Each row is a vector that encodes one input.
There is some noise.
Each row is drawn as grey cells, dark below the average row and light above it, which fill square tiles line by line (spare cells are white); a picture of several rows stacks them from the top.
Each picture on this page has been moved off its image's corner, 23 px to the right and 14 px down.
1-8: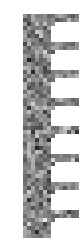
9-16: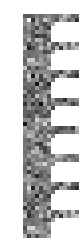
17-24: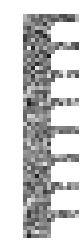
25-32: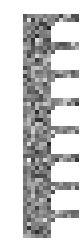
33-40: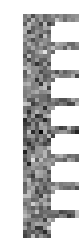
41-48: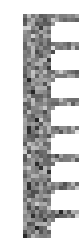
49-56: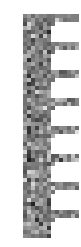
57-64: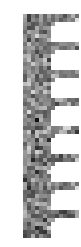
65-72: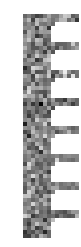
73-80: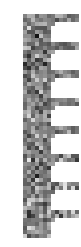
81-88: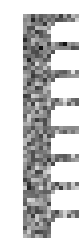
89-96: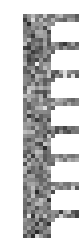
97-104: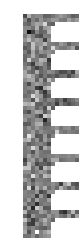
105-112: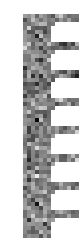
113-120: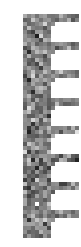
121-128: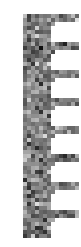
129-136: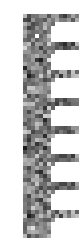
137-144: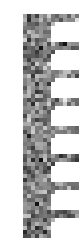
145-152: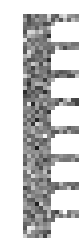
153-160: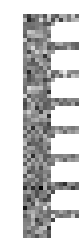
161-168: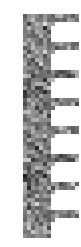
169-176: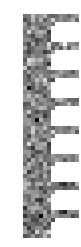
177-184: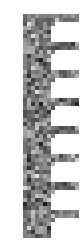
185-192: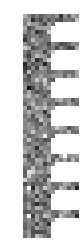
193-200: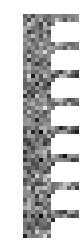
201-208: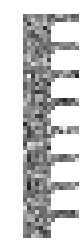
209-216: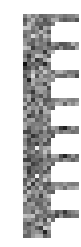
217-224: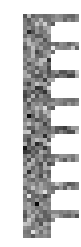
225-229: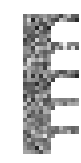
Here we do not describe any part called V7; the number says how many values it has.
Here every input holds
either a point on a 16-point circle, or a point on a 19-point circle, or a value of V7.
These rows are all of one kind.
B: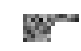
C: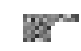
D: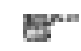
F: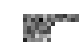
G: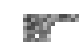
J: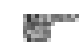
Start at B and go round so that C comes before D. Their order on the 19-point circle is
B, C, D, J, G, F.
